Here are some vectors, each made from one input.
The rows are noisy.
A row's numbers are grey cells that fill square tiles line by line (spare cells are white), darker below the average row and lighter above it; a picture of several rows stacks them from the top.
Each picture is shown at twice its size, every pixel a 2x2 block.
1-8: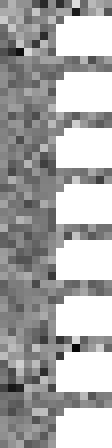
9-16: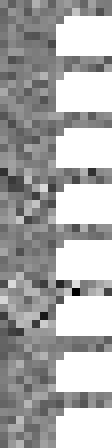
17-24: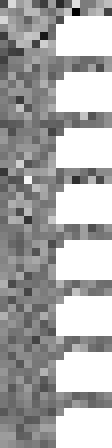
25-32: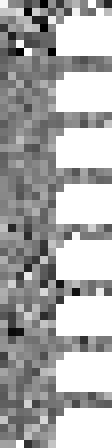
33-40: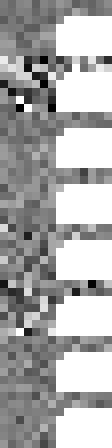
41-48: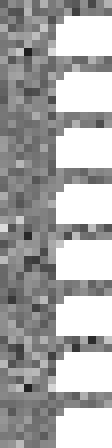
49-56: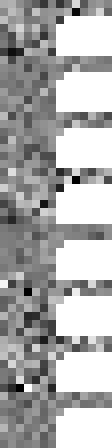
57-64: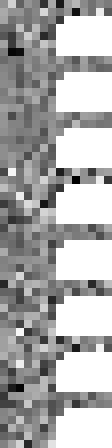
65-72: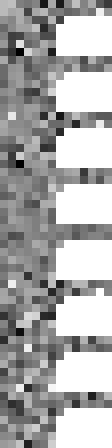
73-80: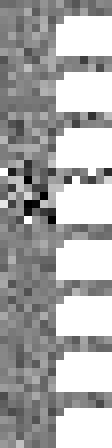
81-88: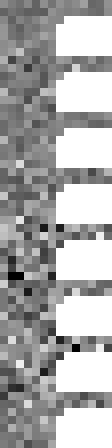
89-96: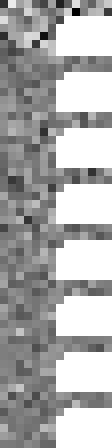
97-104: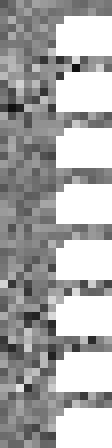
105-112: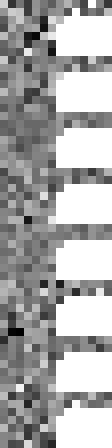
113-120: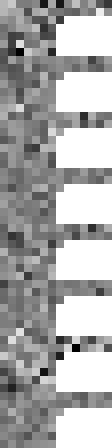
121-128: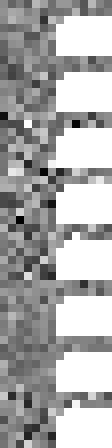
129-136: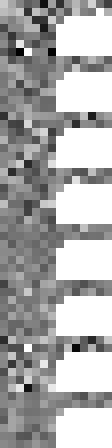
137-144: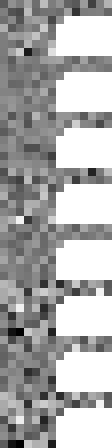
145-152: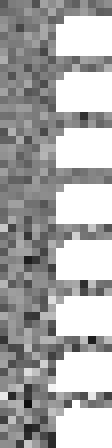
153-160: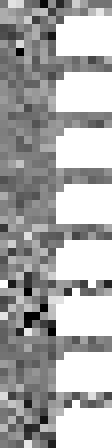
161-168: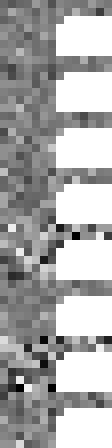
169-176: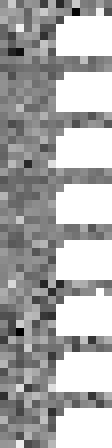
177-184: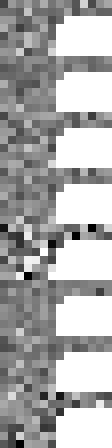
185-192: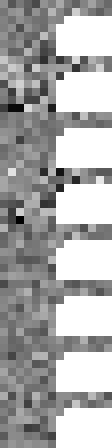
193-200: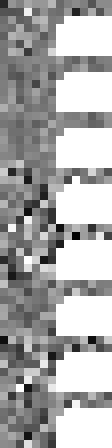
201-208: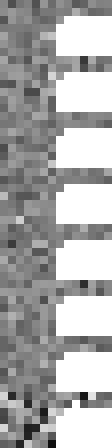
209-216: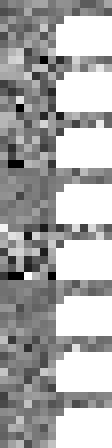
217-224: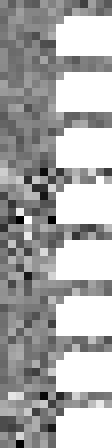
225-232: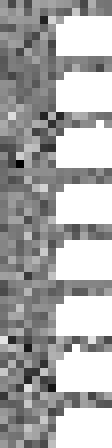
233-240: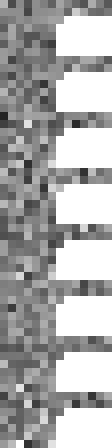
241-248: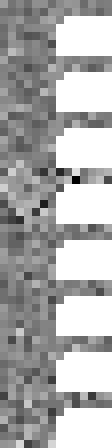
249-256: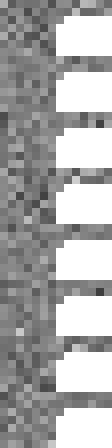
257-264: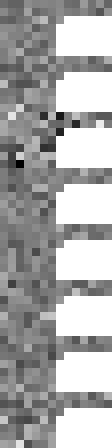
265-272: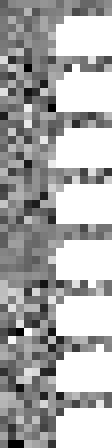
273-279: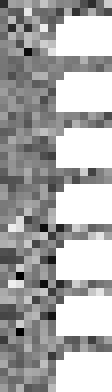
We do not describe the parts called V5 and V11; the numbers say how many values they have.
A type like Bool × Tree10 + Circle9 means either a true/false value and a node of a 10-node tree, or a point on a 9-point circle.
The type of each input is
Line7 + (Line10 + V5) × V11.
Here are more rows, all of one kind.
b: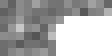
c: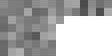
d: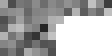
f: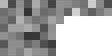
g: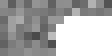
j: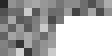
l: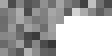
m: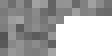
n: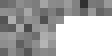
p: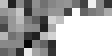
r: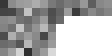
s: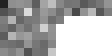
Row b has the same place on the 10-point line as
d, j and p.
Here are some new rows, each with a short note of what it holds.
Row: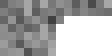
a value of V5 and a value of V11
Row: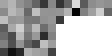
a point on a 7-point line
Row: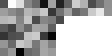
a point on a 7-point line
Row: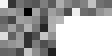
a value of V5 and a value of V11
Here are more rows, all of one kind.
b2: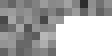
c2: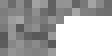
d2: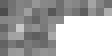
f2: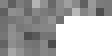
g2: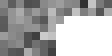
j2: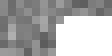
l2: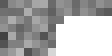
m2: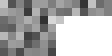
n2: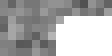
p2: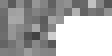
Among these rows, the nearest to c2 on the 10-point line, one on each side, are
f2 and l2.
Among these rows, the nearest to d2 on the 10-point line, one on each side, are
g2 and n2.
